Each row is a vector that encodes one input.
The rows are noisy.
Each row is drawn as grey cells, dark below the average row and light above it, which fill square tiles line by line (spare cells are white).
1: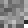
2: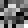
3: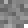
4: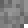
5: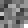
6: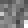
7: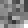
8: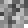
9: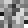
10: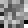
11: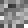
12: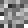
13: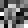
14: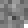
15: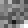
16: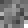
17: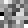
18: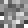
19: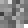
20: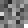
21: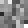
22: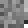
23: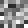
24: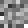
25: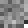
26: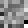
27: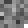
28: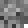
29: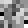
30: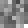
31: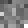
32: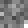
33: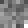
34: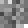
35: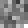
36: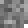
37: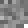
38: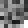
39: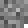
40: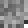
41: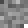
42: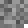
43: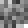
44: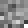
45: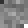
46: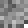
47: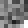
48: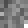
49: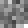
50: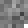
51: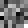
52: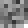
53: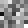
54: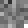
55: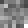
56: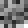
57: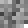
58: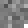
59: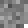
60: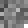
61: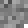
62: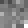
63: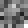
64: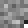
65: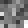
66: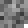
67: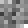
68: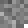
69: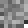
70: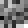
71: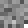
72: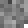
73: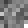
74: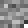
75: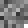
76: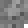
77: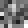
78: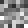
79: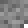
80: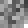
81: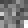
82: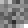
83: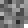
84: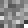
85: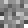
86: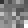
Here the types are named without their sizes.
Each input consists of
a node of a tree, together with either a fixed value, or a node of a tree and a true/false value.
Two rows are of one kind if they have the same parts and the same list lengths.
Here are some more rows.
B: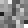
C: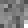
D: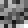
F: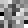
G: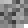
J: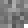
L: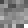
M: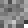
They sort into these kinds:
B, D, F, G
C, J, L, M

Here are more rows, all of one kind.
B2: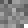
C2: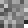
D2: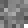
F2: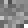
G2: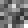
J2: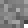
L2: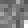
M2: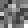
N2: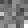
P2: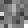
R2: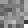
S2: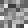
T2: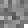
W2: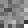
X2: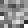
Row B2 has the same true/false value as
D2, L2, R2 and X2.
